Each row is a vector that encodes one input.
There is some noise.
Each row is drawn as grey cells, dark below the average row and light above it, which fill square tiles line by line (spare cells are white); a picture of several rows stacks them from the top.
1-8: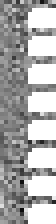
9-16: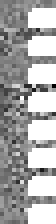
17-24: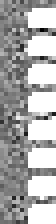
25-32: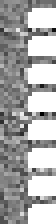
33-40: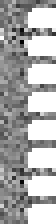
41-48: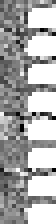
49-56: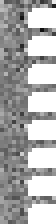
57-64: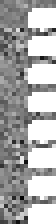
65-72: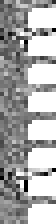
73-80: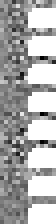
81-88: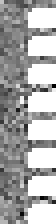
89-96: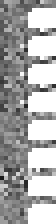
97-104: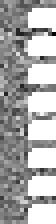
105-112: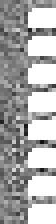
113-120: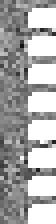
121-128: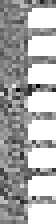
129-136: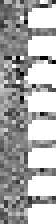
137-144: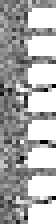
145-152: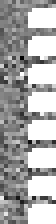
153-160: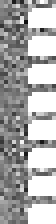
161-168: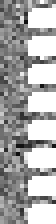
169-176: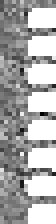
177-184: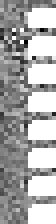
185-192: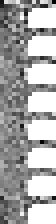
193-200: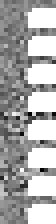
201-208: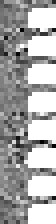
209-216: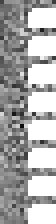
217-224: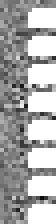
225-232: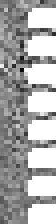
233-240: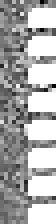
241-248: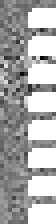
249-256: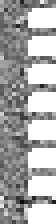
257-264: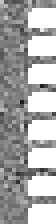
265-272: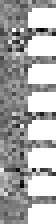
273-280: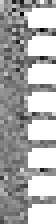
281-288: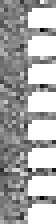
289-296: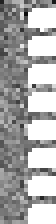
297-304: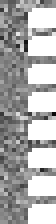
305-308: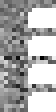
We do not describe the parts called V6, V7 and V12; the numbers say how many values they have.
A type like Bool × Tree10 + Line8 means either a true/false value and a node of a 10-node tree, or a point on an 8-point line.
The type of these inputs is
Bool × V7 + (Circle8 + Unit) × Tree8 + V6 × V12.
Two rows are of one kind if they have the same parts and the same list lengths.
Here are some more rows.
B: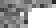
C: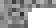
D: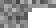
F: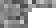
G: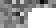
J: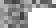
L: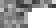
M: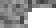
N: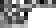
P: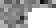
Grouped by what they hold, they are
B, G
C, J, M, P
D, F, N
L

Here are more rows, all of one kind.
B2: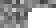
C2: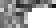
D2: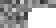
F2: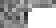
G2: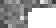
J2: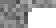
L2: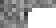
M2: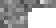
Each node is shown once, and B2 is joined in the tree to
G2.
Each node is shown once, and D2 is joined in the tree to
C2, F2 and G2.
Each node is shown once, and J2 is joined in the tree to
L2.
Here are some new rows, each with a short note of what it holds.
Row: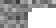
a point on an 8-point circle and a node of an 8-node tree
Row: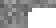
a node of an 8-node tree
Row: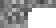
a node of an 8-node tree
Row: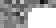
a true/false value and a value of V7
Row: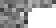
a true/false value and a value of V7
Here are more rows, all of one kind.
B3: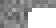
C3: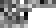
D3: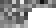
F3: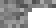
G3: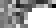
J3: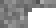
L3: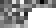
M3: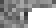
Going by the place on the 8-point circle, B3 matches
D3 and F3.
